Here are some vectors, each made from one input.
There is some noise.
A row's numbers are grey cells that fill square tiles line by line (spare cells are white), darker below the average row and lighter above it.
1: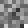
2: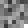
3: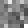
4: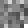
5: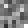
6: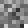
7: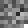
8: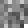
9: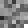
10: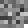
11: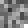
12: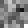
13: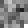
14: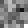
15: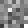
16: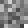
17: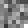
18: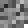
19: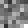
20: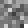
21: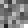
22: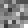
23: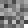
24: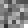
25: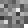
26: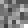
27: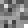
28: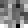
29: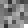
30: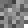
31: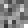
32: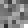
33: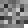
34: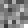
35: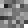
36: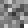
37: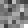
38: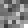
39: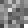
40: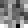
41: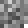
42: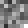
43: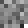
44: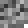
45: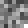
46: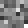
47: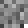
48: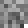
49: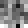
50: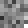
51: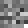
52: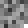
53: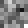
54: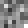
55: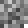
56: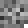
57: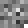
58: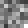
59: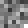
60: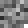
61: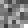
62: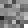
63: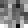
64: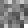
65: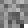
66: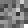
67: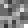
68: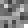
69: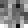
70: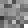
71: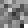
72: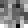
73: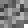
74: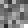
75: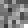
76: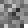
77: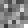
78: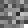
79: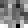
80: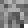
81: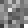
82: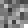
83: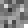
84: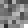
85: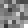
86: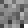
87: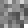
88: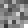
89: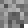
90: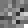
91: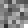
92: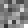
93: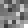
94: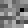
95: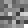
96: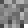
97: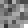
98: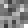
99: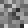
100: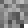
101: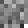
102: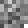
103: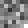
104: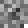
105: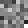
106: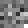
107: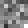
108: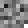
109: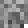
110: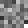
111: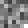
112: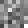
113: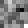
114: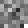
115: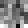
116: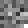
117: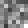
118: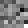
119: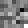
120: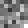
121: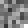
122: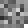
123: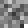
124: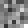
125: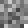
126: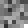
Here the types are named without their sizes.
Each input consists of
either a node of a tree, or a list of points on a line.
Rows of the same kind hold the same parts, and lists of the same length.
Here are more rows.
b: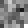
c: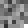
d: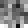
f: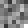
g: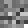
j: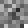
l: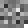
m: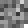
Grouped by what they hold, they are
b, j
c, f
d
g, l, m

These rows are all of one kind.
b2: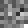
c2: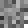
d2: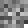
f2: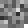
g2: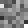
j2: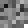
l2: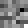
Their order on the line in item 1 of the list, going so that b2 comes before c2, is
l2, b2, d2, f2, j2, g2, c2.
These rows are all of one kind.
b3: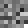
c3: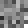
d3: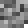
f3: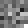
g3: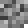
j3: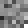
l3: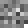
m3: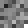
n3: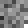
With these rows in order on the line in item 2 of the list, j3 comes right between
c3 and l3.
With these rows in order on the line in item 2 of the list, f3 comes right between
c3 and n3.
